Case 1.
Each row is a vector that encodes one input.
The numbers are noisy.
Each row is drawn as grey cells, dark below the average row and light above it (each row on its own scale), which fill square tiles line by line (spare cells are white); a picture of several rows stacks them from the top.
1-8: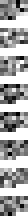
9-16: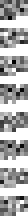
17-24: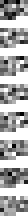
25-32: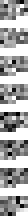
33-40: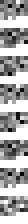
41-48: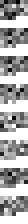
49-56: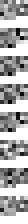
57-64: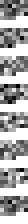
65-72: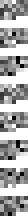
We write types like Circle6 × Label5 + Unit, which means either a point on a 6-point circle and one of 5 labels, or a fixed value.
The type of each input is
Circle11.
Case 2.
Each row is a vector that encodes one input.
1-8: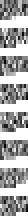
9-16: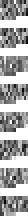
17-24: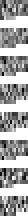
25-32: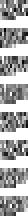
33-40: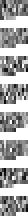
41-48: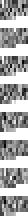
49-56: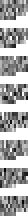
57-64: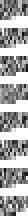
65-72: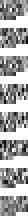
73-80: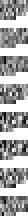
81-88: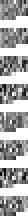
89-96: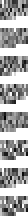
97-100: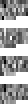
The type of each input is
Circle17.
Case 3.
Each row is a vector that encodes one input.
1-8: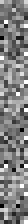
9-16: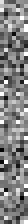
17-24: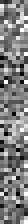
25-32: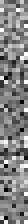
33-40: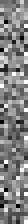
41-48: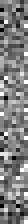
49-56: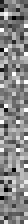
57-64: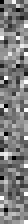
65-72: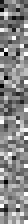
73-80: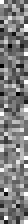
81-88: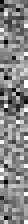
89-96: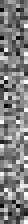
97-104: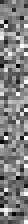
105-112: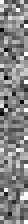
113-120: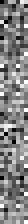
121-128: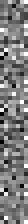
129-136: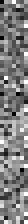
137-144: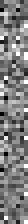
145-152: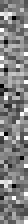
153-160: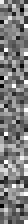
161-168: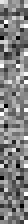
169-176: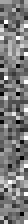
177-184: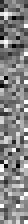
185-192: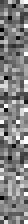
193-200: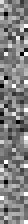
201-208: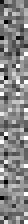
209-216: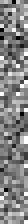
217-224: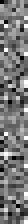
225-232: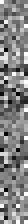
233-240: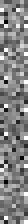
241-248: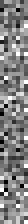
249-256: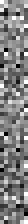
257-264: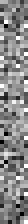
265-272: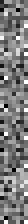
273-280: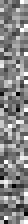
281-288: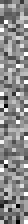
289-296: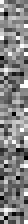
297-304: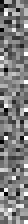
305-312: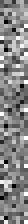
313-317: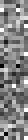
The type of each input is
Label7.
